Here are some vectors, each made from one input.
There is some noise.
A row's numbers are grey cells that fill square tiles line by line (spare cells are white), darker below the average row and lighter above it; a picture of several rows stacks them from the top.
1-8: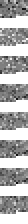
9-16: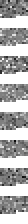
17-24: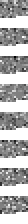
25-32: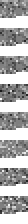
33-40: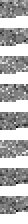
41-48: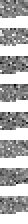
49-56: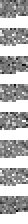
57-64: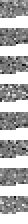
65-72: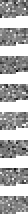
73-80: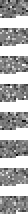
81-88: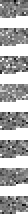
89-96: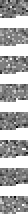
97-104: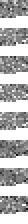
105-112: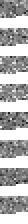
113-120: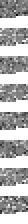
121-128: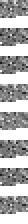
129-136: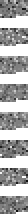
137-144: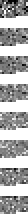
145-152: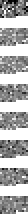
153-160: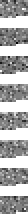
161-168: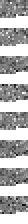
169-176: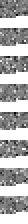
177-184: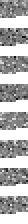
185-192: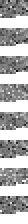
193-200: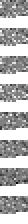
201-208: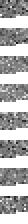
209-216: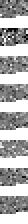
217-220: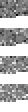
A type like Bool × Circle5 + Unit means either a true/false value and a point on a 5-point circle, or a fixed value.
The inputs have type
List2(Line7).
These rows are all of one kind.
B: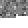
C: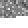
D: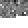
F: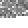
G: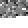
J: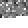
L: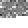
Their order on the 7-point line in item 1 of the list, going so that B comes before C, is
D, B, L, F, C, J, G.
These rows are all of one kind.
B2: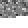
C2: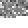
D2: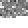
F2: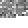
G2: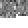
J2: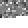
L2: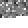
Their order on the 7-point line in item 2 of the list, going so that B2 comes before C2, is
B2, D2, G2, C2, F2, J2, L2.
